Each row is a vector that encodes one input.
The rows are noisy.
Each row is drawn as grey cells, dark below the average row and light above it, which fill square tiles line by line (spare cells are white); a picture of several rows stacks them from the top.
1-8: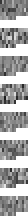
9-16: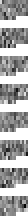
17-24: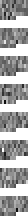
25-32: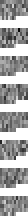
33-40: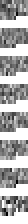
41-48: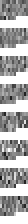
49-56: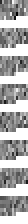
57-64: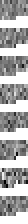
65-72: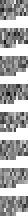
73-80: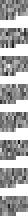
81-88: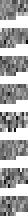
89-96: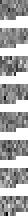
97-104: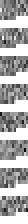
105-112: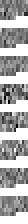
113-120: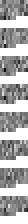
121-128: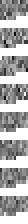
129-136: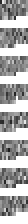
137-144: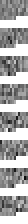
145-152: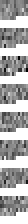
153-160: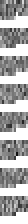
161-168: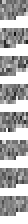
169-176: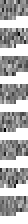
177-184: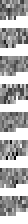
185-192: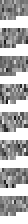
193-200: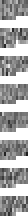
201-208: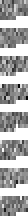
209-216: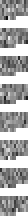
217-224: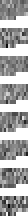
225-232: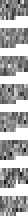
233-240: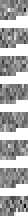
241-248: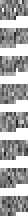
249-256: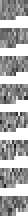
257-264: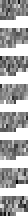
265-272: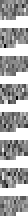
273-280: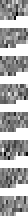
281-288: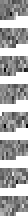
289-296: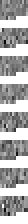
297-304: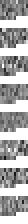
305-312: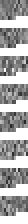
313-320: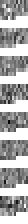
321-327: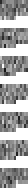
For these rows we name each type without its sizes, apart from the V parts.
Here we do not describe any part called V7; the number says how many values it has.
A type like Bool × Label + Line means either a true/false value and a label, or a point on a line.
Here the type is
Bool × Bool × Bool × Line + V7.
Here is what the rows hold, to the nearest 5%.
About 75% of them hold a point on a line and three true/false values. The rest hold a value of V7.
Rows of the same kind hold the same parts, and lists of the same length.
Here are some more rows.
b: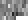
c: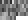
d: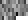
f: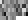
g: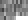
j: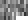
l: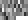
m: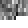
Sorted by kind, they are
b, c, d, g, m
f, j, l

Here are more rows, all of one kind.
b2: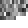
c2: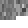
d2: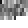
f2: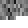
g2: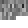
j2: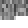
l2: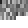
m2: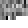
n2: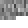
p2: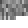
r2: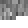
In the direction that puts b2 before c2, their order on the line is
b2, m2, c2, r2, l2, d2, p2, n2, j2, f2, g2.
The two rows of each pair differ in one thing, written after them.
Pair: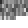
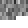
one of the three true/false values
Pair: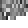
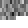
the place on the line
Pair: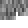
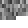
one of the three true/false values
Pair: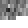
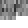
one of the three true/false values
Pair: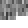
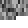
one of the three true/false values
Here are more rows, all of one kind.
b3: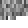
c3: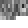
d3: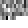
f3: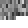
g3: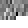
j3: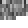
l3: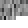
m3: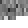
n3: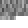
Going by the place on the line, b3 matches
f3 and j3.
